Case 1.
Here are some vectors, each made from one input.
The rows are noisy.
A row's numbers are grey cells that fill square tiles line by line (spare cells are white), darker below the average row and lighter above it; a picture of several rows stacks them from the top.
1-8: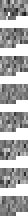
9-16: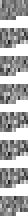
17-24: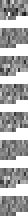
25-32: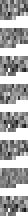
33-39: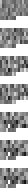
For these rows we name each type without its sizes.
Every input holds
a point on a line.
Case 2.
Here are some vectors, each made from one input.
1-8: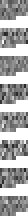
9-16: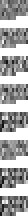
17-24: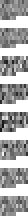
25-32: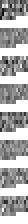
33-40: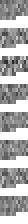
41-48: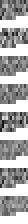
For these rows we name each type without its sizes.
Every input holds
a point on a line.
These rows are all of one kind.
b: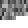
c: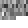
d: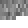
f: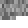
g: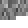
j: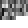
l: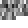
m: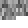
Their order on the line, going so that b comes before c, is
j, b, g, d, f, m, c, l.
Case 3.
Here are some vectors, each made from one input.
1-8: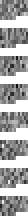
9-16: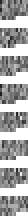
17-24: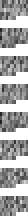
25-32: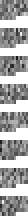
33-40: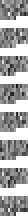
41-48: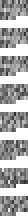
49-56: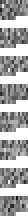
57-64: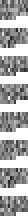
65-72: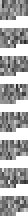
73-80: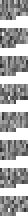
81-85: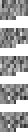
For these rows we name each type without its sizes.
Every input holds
a point on a circle.
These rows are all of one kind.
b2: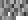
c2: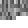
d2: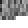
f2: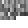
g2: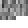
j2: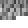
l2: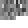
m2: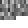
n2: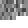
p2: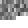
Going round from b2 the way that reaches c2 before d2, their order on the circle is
b2, j2, g2, c2, p2, n2, l2, d2, m2, f2.
